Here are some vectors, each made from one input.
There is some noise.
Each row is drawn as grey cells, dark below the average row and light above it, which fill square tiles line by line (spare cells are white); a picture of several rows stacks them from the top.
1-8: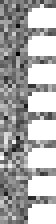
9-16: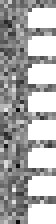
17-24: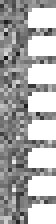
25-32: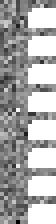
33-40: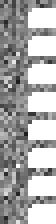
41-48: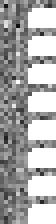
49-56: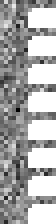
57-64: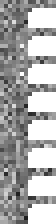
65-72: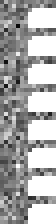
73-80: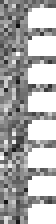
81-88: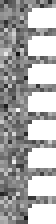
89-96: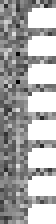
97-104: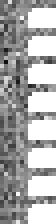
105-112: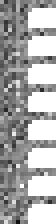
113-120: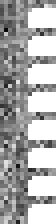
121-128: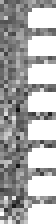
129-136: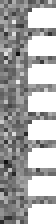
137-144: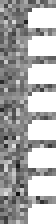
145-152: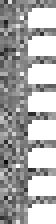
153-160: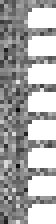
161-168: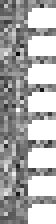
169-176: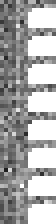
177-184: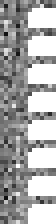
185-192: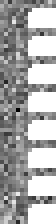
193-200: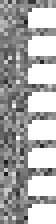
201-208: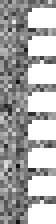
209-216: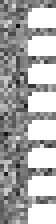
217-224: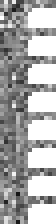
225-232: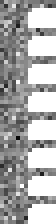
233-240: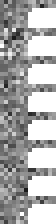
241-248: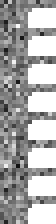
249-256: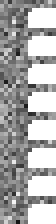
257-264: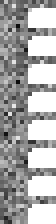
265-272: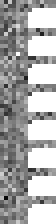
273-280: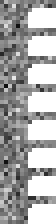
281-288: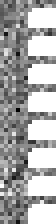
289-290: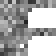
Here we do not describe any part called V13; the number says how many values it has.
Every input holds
either two values of V13, or a list of up to two points on a 5-point line.
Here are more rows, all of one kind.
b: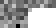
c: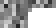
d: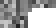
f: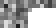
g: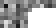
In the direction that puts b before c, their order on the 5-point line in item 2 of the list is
f, b, c, g, d.
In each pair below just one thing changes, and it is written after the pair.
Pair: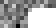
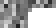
the place on the 5-point line in item 1 of the list
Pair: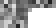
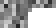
the place on the 5-point line in item 2 of the list
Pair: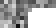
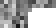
the place on the 5-point line in item 2 of the list
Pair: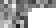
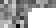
the place on the 5-point line in item 2 of the list
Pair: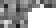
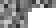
the place on the 5-point line in item 1 of the list
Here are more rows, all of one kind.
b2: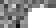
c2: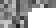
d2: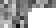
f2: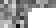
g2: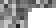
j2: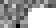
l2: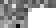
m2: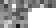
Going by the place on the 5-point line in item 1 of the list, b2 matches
j2 and l2.
